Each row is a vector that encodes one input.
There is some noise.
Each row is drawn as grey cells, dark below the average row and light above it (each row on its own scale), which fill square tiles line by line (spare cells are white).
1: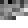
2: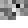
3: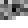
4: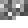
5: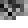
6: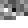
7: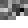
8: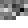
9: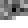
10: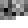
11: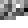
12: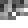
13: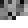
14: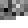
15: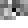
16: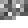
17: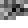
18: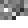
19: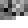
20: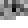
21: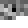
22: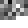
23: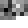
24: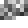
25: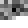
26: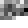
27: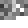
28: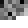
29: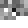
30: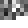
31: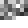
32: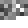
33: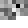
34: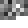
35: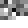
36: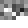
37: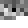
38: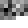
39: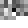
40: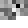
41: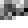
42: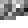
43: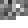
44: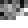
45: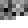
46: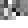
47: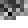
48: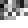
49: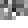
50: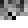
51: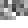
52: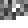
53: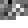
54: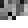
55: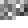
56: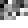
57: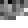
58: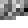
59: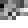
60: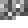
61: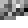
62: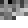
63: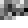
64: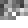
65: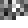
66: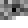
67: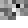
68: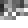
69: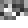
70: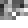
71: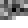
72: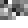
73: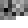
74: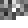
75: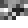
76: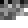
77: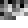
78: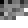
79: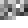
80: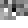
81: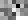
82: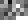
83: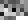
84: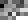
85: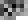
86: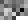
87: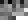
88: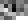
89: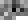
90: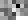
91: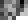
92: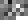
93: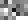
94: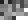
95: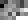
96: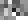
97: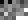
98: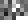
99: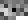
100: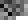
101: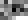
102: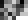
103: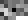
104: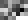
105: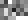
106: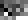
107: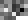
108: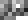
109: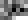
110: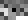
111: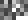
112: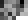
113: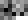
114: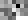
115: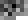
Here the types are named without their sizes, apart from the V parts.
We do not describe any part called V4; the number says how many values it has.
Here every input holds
a list of items, each a true/false value and a value of V4.
